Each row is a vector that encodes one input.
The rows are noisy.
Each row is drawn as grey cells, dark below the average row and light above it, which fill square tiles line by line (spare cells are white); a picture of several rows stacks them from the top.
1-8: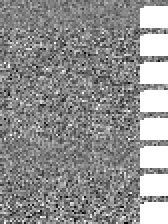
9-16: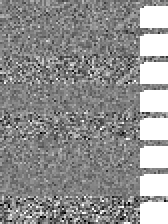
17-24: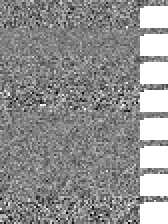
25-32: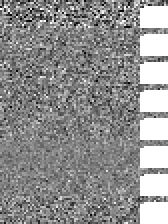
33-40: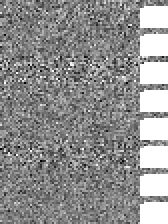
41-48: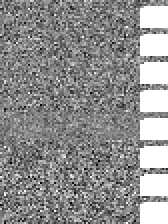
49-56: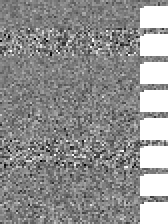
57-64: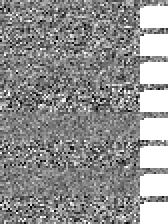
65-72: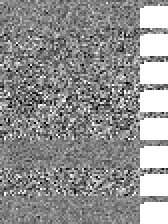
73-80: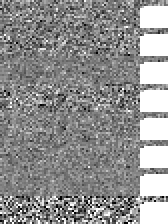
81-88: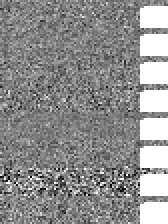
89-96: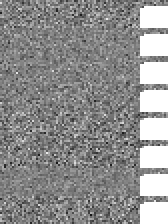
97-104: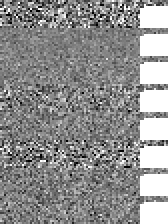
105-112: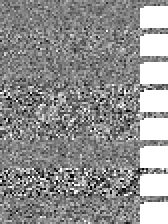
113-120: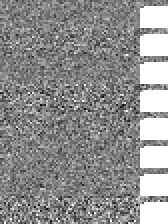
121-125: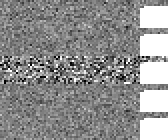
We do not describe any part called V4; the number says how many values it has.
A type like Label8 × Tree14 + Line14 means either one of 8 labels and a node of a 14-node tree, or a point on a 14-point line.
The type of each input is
Bool × Label5 × Line3 × Line3 × V4.
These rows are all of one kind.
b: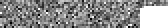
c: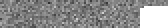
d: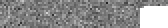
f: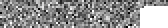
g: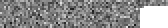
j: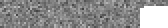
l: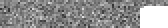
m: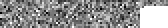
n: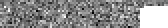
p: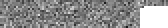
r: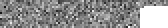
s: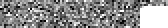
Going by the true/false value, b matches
j and l.
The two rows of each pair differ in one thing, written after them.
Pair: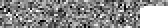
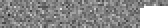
the true/false value
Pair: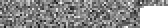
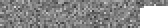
the label
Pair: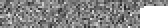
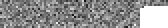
the value of V4
